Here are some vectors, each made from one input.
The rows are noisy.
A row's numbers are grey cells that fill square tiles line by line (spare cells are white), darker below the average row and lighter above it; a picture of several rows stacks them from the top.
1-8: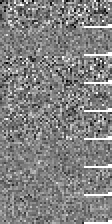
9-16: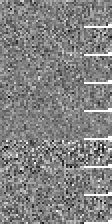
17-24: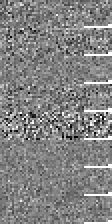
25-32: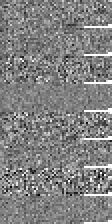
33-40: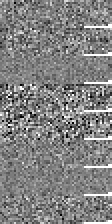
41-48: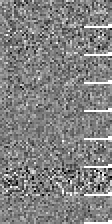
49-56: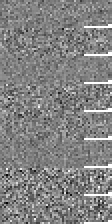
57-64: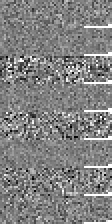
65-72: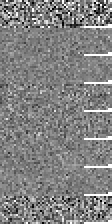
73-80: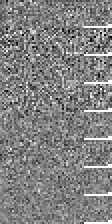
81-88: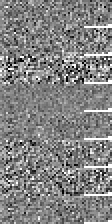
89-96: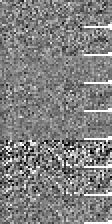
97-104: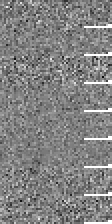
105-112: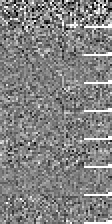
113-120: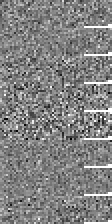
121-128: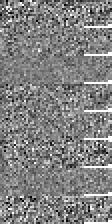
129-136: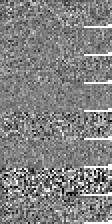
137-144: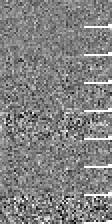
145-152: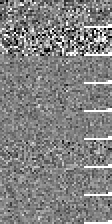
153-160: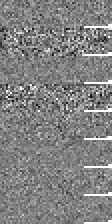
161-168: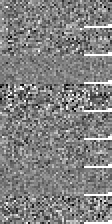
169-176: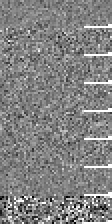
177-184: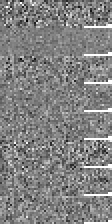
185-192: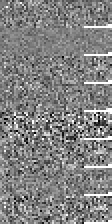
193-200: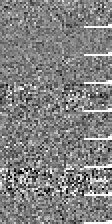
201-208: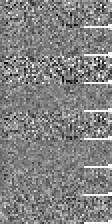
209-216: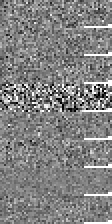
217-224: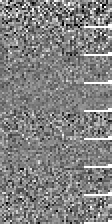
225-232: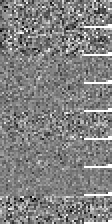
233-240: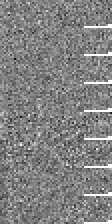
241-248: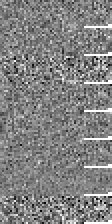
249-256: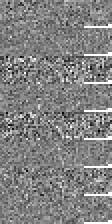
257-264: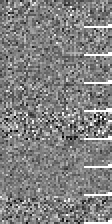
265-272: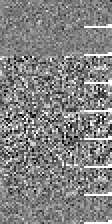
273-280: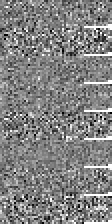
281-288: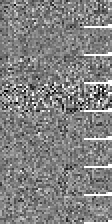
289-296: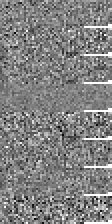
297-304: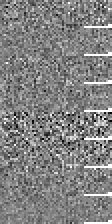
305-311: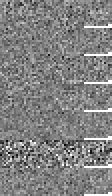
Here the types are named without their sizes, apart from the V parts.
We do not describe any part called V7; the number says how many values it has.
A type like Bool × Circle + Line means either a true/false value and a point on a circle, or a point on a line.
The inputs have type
List((Circle + V7) × Line).
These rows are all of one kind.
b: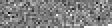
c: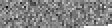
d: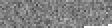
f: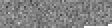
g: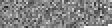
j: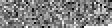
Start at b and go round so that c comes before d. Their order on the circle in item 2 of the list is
b, j, g, c, f, d.
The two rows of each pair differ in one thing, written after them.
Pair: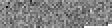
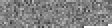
the value of V7 in item 1 of the list
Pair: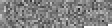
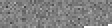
the place on the line in item 2 of the list
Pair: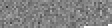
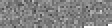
the place on the circle in item 2 of the list
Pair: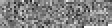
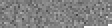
the value of V7 in item 1 of the list
